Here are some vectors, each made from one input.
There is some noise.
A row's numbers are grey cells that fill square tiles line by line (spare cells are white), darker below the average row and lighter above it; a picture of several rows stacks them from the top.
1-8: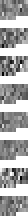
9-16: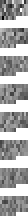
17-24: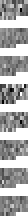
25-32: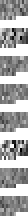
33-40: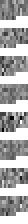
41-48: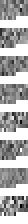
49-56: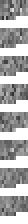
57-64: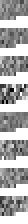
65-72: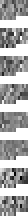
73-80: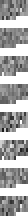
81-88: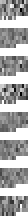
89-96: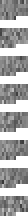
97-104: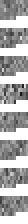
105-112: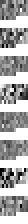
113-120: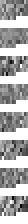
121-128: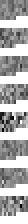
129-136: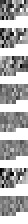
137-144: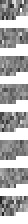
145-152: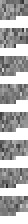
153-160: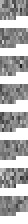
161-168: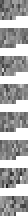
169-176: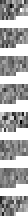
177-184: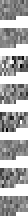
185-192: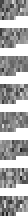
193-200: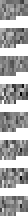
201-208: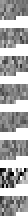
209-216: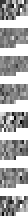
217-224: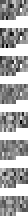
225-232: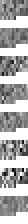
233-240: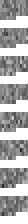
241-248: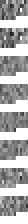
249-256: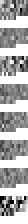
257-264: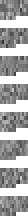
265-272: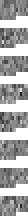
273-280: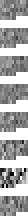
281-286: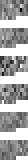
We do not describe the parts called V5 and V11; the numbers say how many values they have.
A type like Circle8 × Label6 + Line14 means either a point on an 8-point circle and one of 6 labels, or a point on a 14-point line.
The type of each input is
(Line7 + V5) × V11 + Line12.
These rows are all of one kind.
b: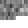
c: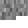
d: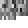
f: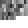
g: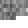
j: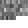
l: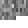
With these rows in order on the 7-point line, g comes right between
b and j.
